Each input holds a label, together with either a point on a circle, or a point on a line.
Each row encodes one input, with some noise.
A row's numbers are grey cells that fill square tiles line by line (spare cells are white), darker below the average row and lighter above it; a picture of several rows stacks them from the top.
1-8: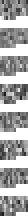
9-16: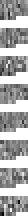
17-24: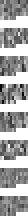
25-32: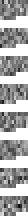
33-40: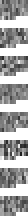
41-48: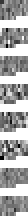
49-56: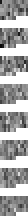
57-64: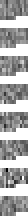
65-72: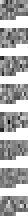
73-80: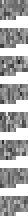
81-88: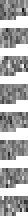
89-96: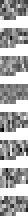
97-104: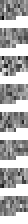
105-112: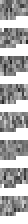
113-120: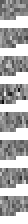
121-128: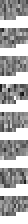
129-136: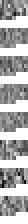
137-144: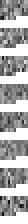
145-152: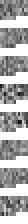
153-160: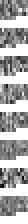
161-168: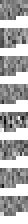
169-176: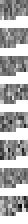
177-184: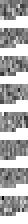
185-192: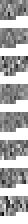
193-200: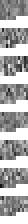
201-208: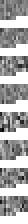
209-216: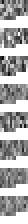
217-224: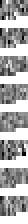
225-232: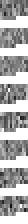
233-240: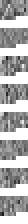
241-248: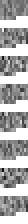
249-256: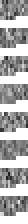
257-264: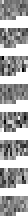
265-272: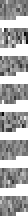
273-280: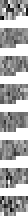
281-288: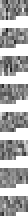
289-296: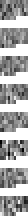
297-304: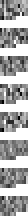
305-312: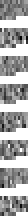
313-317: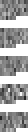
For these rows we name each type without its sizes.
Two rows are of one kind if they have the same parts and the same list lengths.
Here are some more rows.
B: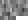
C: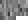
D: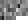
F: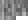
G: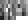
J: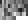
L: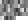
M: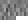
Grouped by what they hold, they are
B, D, M
C, F, G, J, L

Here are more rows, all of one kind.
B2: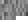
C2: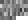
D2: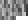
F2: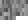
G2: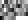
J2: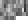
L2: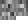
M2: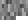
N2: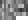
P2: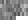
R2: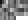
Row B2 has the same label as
G2, M2 and R2.
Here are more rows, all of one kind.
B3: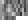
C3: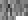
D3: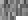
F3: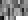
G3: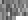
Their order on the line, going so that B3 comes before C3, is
B3, C3, G3, D3, F3.
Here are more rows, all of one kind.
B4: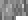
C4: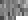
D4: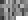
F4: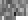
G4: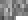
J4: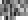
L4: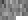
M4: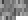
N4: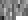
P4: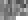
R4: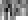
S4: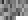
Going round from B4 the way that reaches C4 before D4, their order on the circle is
B4, M4, J4, F4, R4, C4, S4, P4, L4, N4, G4, D4.
